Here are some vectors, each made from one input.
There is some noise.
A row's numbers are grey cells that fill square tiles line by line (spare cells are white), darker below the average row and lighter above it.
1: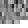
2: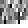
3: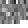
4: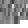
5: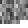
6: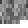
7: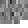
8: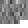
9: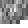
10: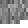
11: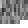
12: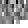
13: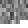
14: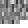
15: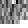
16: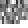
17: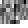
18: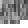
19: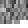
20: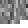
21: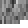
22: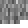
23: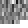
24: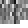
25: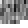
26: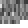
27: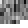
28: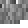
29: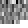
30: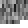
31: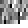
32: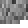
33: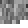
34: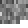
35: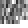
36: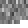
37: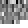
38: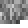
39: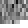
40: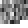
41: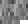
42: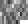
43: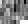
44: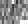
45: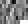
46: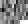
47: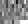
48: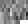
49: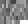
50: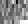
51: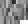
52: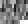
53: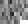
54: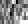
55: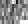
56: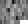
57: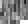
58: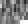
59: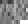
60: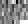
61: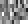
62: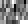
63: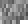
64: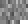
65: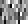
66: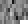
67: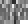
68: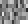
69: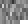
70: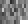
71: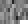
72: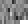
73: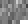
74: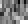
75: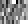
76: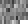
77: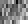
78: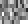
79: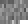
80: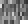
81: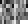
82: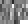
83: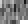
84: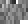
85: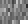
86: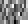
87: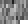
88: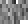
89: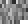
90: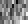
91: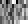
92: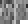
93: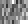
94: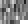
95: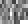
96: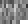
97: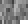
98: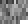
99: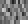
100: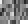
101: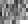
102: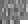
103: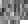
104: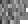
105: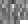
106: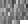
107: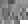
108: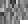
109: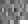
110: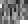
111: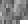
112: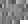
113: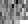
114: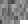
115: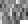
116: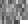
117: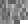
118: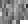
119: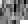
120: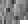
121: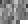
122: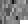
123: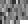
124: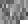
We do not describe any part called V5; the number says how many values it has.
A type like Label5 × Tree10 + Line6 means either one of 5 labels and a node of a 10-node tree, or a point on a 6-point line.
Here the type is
List3(Bool × V5).
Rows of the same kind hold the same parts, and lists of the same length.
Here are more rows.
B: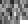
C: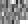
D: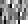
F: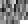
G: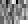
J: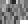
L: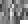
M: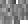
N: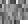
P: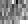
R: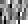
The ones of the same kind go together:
B, J, L, M, N
C, G, P
D, R
F

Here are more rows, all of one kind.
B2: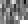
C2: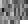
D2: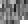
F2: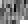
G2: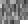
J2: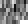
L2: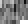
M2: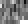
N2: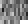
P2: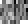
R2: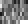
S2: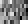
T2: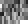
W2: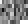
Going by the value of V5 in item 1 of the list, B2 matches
C2, R2 and W2.
